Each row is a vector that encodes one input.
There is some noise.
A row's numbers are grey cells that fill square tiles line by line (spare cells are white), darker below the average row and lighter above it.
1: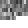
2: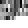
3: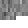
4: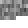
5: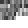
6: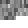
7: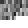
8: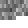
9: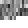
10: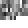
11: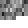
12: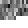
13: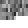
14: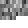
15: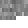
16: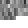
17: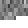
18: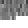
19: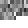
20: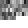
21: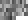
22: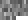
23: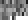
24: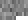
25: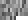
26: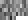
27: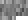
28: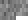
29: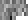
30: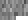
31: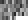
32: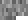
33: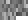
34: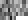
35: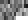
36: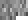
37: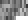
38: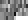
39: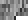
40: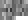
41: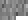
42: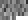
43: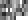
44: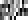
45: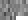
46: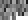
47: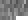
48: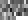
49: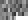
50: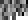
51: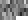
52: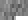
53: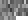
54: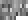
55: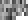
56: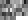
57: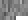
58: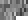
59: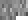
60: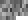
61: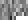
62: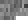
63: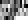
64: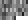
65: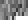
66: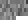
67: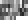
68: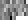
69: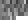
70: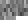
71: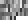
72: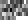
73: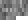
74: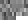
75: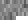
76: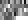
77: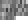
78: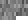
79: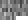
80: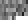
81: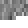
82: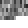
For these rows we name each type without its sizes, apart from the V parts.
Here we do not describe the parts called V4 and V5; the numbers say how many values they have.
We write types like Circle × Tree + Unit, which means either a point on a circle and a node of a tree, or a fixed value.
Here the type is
Bool × V4 + (Line × Line + Unit) × V5.
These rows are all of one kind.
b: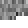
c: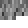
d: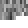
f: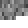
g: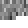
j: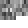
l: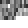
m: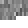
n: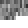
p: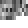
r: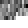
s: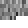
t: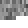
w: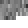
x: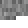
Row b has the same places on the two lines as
c, f, s and x.
